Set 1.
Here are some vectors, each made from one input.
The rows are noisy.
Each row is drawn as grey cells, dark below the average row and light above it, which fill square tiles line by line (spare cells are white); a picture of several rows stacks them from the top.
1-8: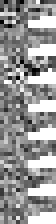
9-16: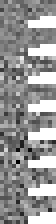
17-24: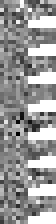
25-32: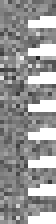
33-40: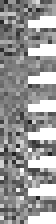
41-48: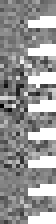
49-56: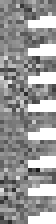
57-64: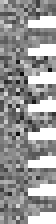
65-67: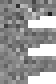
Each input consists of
either a point on a 5-point line, or a point on a 6-point line.
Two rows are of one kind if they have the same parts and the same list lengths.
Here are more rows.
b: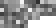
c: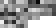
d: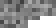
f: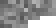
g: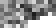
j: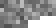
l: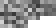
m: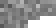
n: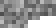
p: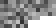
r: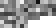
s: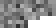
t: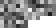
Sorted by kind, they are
b, c, f, g, j, m, n, p, r
d, l, s, t

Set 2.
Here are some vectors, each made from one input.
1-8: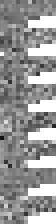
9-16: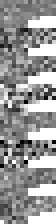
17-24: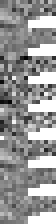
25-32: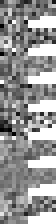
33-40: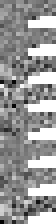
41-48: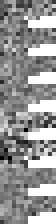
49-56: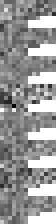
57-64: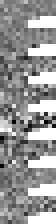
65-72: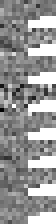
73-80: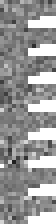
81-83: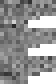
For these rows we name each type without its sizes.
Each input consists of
either a fixed value, or a label and a true/false value.
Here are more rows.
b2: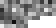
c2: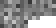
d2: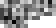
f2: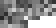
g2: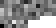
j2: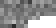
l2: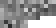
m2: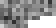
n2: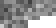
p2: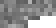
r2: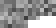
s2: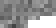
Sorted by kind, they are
b2, c2, d2, f2, g2, j2, m2, n2, p2, r2, s2
l2

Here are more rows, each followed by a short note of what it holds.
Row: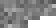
a label and a true/false value
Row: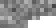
a label and a true/false value
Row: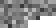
a fixed value
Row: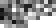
a label and a true/false value
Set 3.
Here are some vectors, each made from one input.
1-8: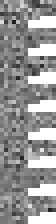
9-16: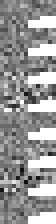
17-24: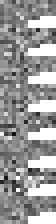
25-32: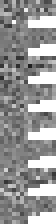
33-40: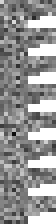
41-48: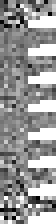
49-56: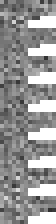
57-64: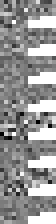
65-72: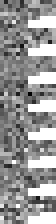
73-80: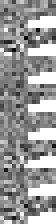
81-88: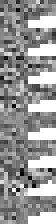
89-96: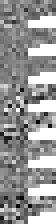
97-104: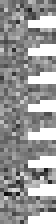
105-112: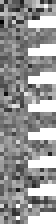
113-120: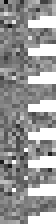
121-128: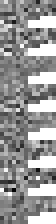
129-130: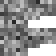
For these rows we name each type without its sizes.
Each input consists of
a point on a line, together with either a point on a circle, or a fixed value.
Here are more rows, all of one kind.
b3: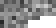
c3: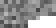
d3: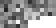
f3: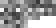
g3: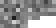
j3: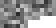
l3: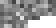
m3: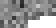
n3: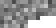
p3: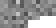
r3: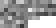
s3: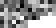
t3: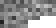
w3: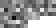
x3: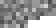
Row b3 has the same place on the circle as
l3, n3, t3 and x3.
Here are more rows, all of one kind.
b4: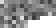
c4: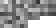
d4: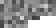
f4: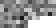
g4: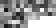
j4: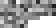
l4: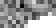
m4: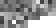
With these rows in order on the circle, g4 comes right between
b4 and l4.
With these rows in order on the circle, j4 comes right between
f4 and l4.
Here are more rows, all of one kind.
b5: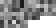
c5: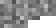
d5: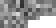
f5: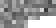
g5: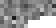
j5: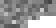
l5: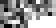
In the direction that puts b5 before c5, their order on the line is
b5, c5, j5, d5, g5, l5, f5.
